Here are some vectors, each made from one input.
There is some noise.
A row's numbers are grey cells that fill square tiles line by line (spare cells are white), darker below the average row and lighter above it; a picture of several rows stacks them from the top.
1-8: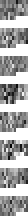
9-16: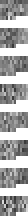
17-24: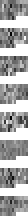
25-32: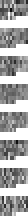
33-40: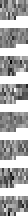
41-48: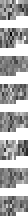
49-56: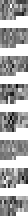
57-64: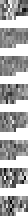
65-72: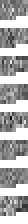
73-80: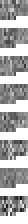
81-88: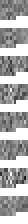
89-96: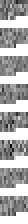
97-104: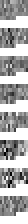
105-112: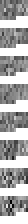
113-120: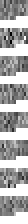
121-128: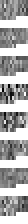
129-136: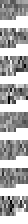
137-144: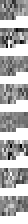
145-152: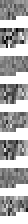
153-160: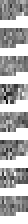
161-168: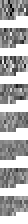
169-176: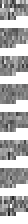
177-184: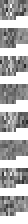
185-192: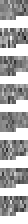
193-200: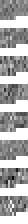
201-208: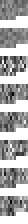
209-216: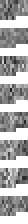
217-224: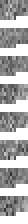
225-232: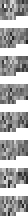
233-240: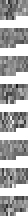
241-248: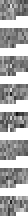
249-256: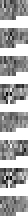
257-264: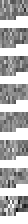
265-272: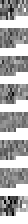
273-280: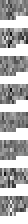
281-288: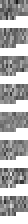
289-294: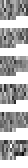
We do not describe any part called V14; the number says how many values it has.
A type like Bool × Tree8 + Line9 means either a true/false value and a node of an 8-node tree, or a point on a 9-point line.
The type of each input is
Bool × (Line11 + V14) × Tree12.
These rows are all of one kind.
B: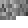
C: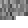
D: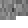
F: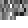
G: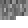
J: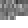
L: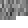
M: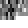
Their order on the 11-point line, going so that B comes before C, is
B, C, L, D, F, M, G, J.
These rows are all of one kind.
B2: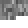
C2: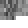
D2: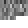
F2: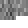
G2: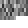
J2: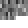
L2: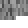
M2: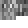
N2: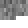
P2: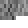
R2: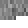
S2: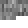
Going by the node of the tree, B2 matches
D2 and N2.
